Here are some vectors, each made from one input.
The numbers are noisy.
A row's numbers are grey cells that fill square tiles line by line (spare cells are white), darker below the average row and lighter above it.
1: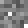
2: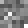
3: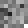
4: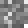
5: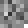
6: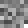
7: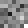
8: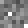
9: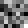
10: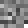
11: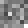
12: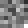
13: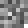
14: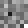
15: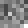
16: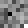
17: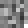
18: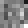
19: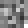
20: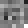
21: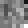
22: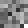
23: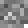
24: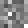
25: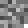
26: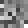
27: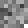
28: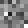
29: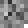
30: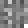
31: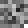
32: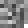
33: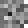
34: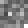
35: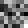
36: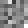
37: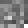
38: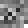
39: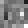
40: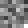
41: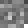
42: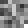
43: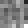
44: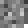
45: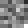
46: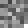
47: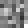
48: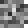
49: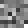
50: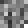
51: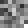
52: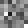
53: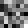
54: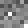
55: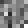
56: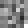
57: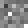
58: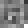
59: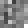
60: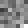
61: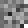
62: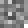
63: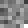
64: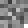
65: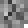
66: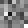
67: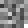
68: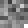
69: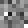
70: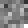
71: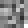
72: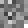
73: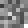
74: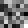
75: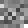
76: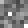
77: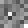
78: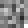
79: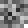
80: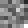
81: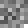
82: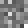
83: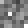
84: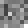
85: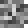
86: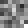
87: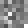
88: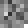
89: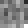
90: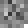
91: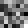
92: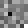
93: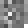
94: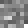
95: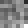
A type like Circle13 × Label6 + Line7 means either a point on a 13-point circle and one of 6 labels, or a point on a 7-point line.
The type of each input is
List2(Line10).
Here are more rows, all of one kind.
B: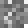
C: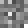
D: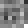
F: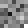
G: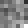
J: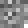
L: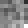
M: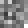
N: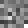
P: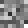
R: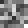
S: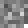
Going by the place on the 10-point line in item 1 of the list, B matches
C and M.
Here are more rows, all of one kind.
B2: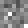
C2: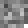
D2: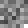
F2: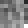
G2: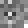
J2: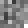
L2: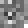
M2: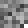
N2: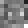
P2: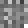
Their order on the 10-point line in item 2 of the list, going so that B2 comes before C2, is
B2, C2, P2, M2, N2, J2, D2, L2, F2, G2.
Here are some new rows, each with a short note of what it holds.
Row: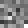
a list of two items
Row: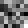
the empty list
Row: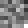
a list of one item
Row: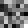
the empty list
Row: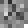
a list of one item
